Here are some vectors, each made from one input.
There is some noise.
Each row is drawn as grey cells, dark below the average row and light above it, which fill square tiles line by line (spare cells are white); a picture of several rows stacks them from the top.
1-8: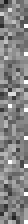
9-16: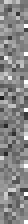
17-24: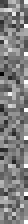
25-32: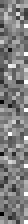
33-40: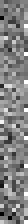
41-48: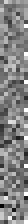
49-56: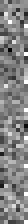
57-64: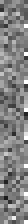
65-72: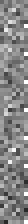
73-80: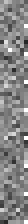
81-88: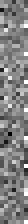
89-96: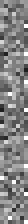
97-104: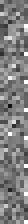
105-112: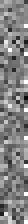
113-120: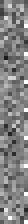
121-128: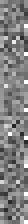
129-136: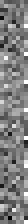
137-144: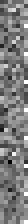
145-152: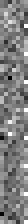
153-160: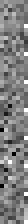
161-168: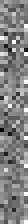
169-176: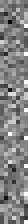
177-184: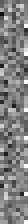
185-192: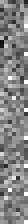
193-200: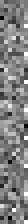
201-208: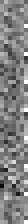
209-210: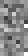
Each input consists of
a point on an 8-point line, together with either a point on an 8-point line, or three true/false values.
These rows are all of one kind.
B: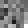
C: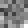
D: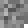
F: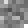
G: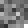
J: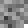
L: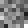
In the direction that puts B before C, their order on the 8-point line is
B, C, F, J, D, L, G.
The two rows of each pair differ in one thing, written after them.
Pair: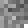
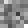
the place on the 8-point line
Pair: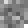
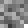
the place on the 8-point line
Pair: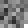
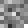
the place on the 8-point line
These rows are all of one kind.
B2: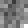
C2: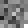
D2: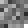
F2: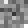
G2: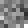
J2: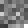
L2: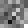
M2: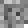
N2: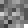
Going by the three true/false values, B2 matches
D2 and F2.
